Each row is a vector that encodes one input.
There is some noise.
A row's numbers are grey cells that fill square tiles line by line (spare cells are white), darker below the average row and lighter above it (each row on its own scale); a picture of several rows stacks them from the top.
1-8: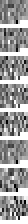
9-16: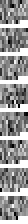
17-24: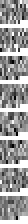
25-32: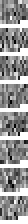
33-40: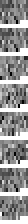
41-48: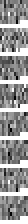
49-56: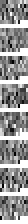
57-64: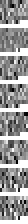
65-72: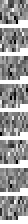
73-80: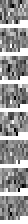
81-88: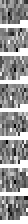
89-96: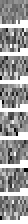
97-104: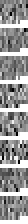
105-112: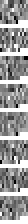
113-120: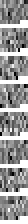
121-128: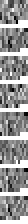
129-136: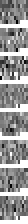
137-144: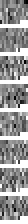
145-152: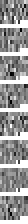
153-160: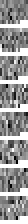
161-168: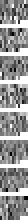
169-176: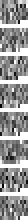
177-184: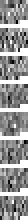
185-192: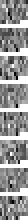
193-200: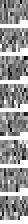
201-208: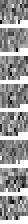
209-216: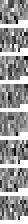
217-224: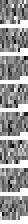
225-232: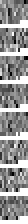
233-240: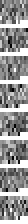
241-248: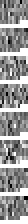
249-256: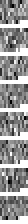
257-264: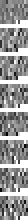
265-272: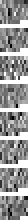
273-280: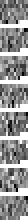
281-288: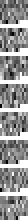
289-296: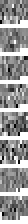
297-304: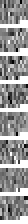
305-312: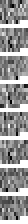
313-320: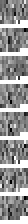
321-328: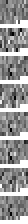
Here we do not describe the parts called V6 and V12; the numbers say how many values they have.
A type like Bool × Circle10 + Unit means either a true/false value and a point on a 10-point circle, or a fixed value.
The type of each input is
Label8 × V6 × V12 + Tree9.
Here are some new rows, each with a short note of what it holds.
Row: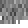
one of 8 labels, a value of V6 and a value of V12
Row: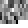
a node of a 9-node tree
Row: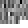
a node of a 9-node tree
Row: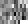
one of 8 labels, a value of V6 and a value of V12
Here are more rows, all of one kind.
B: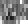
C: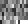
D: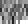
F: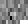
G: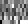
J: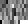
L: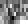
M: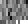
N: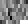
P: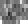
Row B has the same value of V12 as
C, M and N.
